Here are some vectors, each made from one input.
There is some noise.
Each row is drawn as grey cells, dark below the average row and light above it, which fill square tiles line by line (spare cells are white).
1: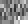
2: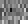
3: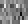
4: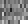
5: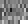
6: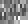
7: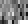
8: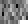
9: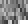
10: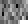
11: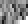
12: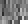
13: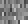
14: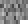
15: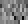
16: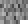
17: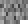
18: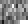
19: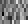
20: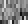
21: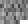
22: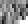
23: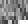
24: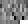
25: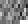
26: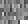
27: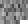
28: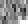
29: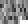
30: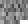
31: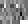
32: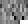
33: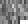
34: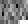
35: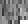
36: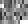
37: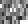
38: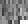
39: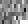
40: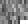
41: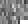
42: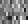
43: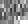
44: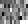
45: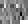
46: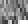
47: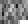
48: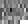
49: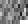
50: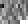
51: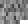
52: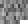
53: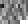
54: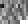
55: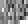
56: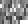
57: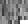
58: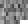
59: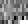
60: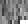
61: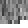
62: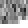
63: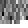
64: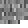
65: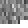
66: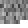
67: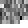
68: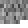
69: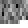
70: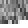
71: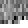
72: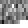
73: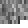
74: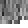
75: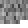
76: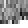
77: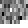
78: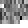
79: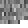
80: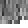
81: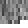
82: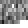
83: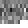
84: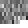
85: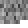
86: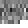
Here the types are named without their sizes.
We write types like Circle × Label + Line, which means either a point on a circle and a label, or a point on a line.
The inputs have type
Label × (Label + Line).
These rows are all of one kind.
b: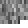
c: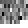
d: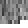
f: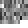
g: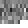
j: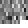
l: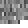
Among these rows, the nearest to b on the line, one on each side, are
d and j.
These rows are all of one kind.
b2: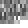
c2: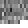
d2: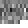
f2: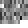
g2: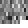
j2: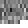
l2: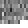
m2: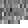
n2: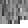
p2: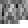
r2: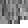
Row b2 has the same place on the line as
c2, f2, l2 and m2.
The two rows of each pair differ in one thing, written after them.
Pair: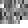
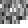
the place on the line
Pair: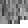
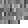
the place on the line
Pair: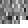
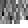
the place on the line
